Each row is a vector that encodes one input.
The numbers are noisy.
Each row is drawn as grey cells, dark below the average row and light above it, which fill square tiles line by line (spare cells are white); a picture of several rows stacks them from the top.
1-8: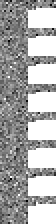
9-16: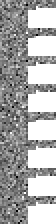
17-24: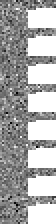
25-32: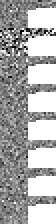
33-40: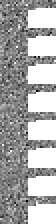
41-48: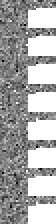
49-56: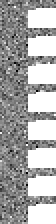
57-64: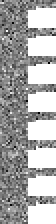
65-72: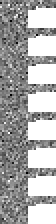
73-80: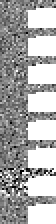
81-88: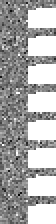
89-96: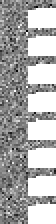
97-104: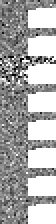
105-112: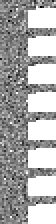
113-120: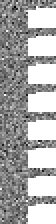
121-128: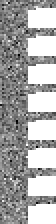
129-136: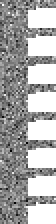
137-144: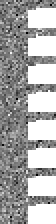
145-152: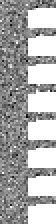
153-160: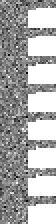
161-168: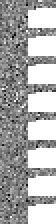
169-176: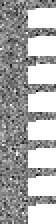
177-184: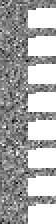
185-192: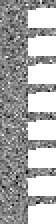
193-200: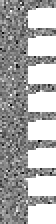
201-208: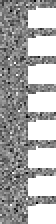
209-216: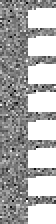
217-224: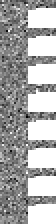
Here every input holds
either a fixed value, or a node of each of four 9-node trees and four true/false values.
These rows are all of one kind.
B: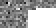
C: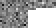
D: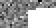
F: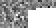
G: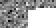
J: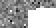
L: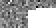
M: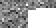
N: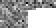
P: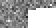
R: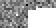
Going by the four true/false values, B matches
G and M.
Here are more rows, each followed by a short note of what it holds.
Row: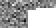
a node of each of four 9-node trees and four true/false values
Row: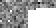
a node of each of four 9-node trees and four true/false values
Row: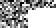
a fixed value
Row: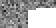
a node of each of four 9-node trees and four true/false values
